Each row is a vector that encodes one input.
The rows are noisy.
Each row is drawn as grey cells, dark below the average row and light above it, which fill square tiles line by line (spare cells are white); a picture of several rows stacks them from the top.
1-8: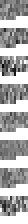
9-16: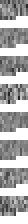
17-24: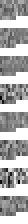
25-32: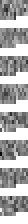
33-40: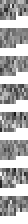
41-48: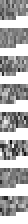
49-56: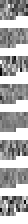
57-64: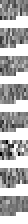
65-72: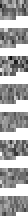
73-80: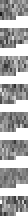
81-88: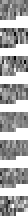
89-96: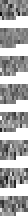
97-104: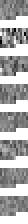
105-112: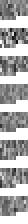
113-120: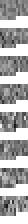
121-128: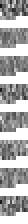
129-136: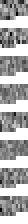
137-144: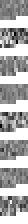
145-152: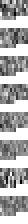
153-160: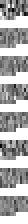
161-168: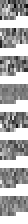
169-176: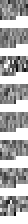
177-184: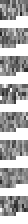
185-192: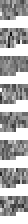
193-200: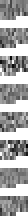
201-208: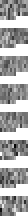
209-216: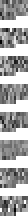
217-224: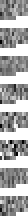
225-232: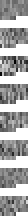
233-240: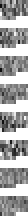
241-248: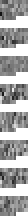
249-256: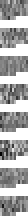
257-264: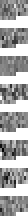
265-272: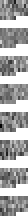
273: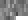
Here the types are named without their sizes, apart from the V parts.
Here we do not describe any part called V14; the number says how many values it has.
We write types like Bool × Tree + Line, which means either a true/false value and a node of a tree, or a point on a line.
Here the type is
Label × V14 × V14 + Tree.
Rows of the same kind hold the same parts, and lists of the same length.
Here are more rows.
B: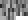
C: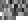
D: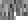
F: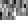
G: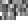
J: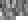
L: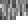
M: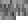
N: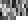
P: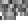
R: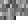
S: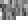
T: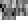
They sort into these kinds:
B, F, G, J, L, P
C, D, M, N, R, S, T

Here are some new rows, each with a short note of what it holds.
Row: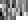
a label and two values of V14
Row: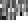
a node of a tree
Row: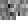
a node of a tree
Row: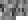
a node of a tree
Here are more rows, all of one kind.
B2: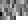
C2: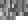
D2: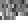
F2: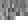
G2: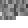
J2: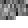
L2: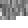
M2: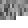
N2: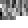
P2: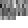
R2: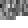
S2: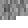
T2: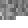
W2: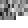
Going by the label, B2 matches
C2, L2, S2 and W2.
